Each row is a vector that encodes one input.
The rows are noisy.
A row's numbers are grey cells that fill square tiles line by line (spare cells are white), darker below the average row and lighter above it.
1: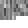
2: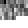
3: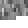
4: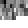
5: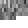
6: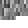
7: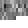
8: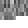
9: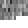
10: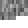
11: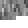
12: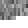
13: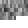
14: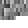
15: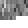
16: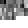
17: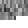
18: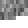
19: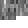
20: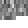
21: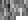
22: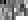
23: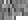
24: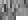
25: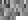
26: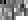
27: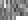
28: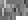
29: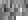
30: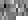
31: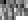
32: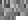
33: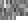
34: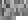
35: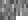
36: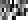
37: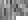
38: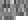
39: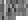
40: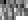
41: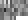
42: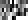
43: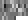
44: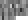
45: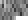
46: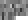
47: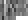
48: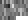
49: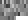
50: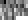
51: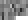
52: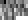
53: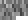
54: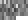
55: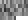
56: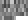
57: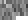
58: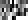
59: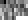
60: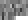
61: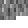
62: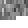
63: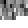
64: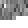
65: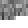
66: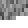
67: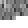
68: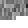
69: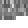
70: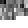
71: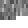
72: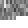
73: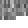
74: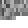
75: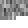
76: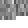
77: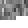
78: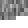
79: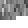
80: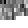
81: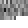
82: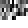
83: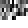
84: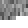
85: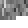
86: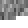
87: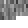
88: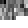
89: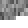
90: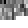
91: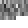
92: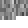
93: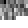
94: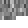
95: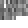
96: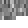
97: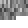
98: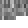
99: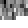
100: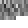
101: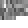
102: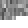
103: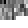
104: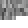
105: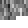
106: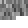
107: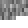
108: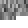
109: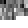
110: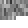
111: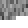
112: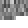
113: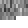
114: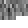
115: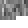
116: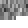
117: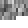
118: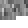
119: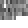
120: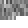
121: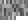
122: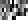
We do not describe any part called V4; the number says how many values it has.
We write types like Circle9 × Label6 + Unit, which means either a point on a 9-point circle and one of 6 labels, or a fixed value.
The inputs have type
List3(Bool × V4).
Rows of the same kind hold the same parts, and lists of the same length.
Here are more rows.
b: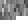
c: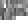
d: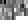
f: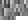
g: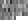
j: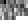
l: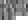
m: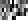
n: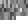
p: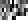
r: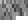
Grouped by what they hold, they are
b, c, g, l, n, r
d, j
f
m, p

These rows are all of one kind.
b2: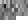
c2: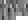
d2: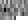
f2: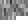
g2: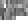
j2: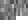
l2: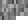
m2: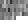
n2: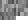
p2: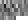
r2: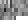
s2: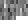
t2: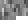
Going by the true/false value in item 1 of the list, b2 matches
g2, j2 and r2.
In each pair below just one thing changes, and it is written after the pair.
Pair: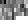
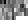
the true/false value in item 1 of the list
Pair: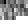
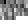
the true/false value in item 1 of the list
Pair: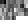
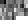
the true/false value in item 1 of the list
